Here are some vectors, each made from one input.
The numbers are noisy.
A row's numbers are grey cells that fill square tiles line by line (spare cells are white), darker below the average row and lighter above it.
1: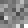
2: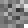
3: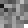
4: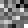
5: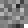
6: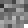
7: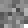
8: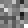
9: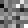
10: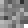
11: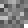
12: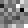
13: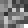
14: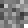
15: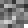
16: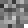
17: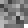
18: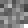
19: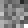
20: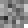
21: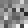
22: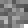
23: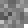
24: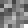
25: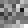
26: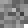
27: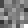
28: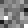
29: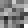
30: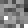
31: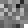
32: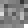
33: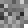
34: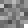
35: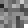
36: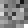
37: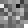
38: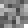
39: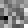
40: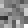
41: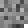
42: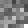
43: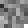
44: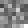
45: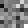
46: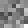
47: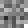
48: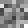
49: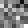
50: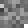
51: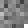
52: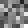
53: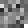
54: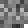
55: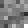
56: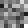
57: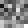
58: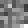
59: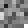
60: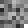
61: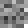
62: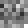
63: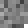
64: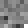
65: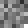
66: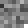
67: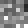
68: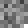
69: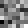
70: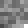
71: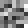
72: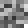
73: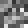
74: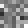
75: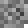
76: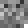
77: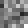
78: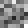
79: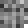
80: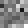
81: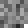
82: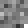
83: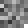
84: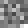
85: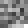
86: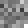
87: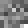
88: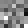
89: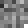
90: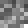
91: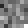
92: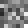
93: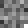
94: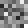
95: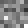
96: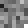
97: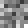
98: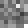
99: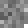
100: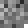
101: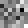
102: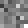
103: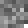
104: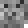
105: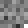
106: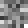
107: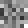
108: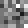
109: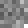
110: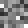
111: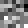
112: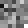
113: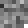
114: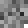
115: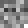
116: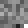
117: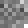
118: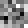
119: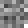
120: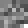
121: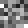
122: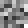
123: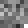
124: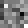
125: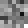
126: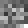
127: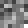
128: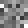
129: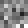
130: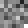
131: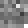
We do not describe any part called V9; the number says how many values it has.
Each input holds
a point on a 6-point line, together with either a point on a 6-point line, or a value of V9.
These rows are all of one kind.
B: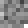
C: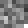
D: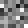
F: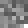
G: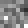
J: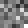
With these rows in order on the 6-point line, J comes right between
B and D.
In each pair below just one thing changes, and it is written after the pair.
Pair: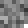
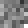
the place on the 6-point line
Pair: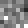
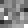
the value of V9
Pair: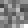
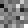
the value of V9
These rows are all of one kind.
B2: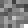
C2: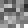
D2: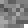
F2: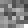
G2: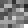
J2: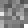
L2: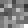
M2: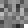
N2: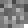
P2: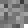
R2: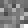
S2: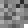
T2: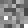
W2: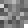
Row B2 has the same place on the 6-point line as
G2, L2 and N2.
